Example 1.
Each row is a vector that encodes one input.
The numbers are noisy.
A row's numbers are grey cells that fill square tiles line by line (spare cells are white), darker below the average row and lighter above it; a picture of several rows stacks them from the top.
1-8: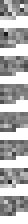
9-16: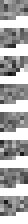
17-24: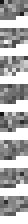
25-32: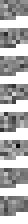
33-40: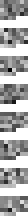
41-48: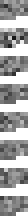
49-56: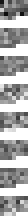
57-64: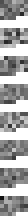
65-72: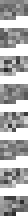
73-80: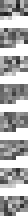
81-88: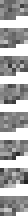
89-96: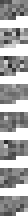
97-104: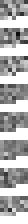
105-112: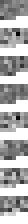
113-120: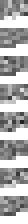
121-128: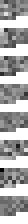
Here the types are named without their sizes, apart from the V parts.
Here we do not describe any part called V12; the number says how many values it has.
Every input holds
either a point on a line, or a true/false value and a value of V12.
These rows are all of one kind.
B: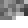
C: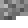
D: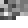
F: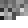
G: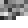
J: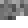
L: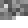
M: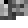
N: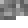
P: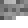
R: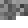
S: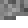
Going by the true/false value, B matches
J, N, R and S.
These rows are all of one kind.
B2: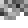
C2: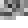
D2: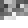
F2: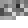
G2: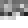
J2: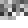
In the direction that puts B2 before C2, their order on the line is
B2, C2, F2, D2, G2, J2.
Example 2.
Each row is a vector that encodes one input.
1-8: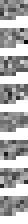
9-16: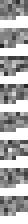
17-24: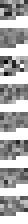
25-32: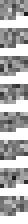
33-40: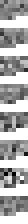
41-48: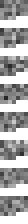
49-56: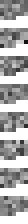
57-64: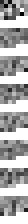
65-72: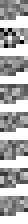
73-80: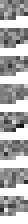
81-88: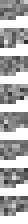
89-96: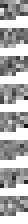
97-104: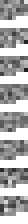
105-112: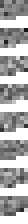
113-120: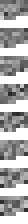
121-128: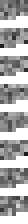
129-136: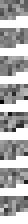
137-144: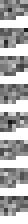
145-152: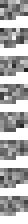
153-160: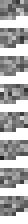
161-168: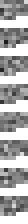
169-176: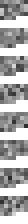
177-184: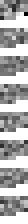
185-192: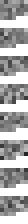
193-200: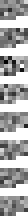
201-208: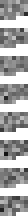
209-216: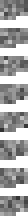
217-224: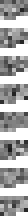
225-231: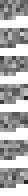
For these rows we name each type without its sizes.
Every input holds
a list of points on a line.
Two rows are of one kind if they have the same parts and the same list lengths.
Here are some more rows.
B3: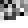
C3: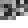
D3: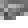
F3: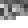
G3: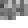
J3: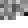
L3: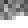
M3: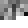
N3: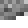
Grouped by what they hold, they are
B3
C3, D3, F3, L3
G3, N3
J3, M3

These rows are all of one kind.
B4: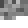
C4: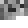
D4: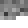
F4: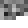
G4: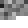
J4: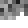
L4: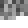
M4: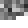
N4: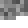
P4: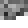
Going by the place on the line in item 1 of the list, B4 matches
G4 and L4.
